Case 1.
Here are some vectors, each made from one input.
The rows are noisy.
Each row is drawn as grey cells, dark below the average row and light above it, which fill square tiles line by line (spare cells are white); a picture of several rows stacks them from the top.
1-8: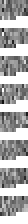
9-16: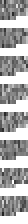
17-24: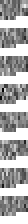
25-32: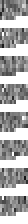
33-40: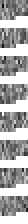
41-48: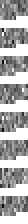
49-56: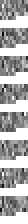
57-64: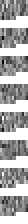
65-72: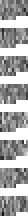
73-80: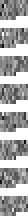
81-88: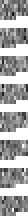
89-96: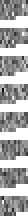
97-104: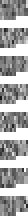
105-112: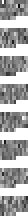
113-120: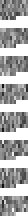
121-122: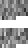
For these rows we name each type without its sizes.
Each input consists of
a point on a line, together with a list of points on a circle.
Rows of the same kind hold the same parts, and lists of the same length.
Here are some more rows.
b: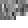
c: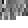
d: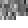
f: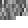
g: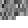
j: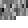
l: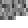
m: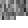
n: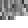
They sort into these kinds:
b, c, d, j
f, g, l, n
m

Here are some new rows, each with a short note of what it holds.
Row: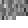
a point on a line, together with the empty list
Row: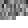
a point on a line, together with a list of two items
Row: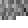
a point on a line, together with the empty list
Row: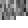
a point on a line, together with the empty list
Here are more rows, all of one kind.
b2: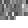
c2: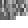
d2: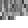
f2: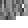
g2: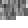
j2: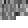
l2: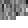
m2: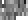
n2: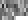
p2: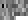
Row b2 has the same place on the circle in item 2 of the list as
c2 and f2.
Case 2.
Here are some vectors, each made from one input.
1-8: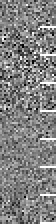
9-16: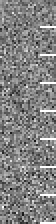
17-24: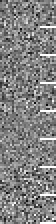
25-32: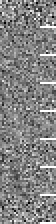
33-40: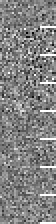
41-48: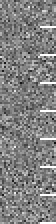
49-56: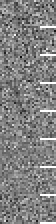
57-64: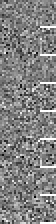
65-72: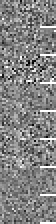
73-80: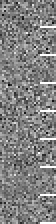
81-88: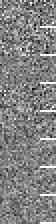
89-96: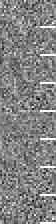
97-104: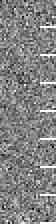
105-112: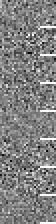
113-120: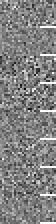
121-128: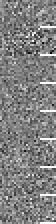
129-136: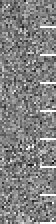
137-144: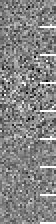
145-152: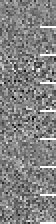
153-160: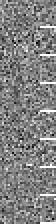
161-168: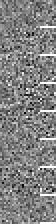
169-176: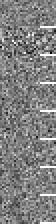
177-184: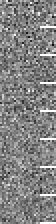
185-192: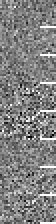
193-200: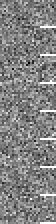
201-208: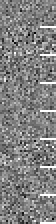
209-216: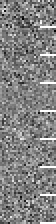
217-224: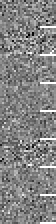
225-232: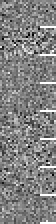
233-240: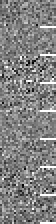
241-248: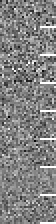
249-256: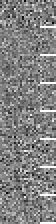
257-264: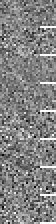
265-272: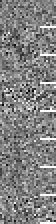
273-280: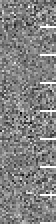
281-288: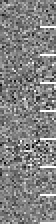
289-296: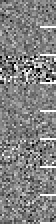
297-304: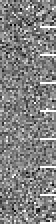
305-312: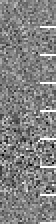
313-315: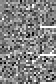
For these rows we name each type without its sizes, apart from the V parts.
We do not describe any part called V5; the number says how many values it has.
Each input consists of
either a node of a tree, or three true/false values and a value of V5.
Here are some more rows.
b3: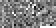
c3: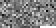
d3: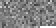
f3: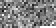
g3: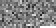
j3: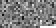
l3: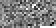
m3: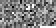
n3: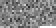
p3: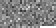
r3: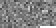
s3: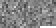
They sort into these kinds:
b3, d3, f3, l3, m3, p3, r3, s3
c3, g3, j3, n3

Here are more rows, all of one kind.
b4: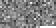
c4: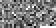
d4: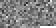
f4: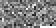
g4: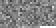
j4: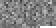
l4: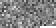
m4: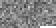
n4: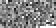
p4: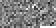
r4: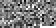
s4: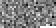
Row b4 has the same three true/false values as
d4 and j4.
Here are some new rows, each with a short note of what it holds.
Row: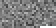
three true/false values and a value of V5
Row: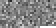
three true/false values and a value of V5
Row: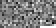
a node of a tree
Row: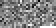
a node of a tree
